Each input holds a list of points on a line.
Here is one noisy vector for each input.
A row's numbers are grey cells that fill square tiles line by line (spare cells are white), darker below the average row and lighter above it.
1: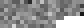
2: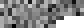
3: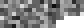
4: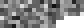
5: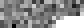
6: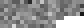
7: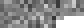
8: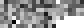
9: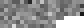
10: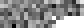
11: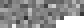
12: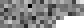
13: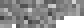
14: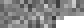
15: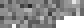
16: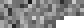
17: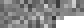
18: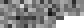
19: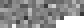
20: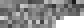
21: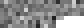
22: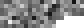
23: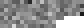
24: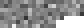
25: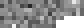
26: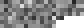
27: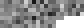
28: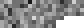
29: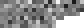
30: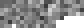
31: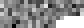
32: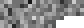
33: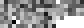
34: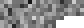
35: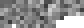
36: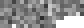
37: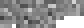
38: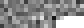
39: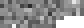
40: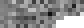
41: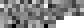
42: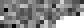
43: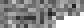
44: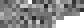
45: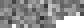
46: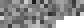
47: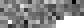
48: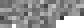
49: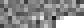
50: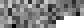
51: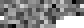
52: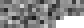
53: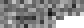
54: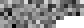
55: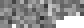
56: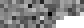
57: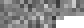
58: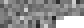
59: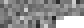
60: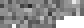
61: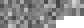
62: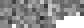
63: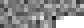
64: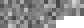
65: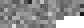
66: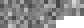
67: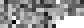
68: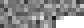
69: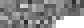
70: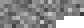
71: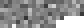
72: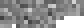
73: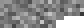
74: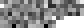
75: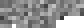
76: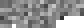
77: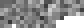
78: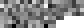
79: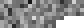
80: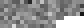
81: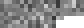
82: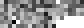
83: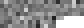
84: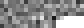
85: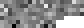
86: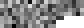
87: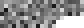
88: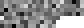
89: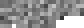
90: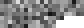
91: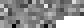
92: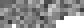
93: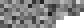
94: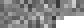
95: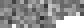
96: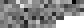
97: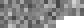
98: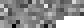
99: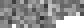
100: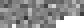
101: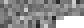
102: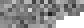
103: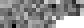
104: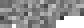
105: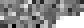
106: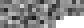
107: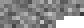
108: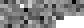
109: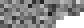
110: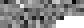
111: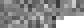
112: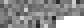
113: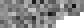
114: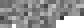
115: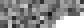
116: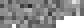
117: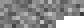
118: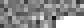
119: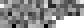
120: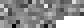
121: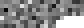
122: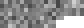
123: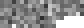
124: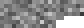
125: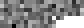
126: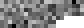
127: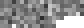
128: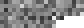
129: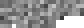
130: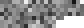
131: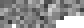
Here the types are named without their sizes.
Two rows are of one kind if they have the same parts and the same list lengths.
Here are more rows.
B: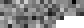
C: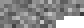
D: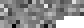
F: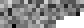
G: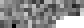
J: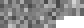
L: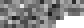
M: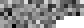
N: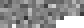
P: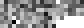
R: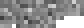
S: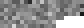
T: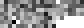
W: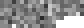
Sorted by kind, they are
B, F, G, L, M
C, D, J, N, R, S, W
P, T

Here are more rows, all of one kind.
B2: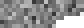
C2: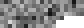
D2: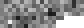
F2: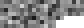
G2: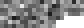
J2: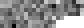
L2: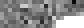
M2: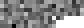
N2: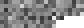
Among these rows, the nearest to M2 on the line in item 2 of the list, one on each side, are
F2 and N2.
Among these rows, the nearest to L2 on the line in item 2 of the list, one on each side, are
B2 and N2.
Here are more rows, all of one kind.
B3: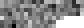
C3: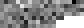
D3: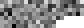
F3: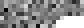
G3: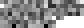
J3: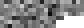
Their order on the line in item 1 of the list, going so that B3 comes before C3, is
D3, G3, B3, C3, J3, F3.
